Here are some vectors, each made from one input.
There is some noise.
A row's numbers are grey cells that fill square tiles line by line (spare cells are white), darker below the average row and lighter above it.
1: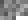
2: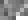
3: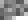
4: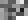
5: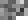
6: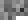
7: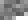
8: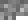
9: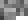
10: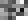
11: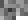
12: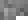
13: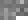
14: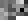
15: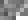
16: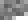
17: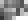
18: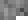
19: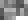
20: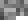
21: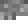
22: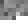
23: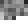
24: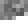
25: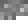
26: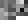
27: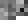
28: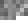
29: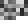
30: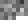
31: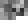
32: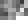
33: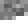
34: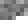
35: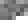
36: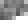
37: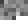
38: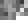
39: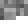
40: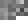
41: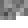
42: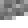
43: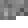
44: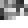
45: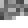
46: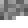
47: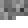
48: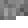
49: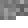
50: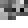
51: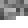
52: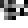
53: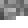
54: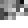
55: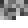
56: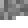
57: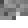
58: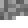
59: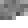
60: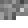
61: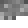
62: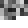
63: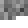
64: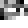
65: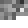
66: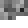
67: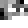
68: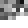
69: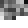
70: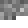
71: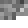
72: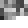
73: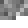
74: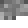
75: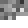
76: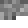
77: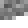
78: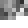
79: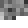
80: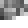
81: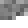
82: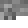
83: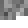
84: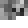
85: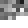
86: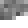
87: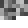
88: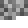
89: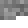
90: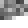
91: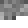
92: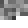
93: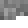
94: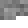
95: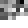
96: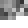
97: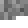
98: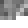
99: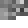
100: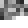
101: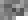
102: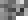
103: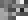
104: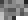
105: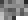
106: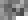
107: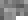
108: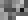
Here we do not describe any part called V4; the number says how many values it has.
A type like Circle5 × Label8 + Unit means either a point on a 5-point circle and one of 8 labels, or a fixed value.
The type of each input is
Bool × V4 + Circle5 + Unit.
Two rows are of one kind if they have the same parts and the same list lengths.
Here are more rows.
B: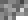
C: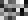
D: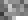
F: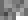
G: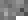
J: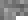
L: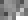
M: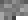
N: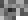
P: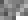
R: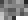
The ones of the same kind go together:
B, F, L, M, N, P, R
C, D
G, J

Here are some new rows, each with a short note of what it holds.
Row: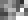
a true/false value and a value of V4
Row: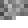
a fixed value
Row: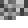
a fixed value
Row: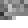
a fixed value
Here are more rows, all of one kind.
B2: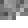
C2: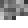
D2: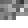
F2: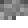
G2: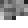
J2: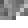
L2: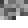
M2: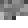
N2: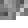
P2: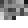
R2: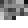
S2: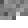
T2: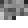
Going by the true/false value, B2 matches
J2, L2, N2 and S2.
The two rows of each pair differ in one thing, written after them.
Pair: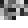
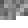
the value of V4
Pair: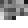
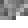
the true/false value
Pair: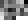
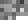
the value of V4
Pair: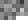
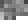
the value of V4
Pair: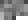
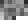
the value of V4
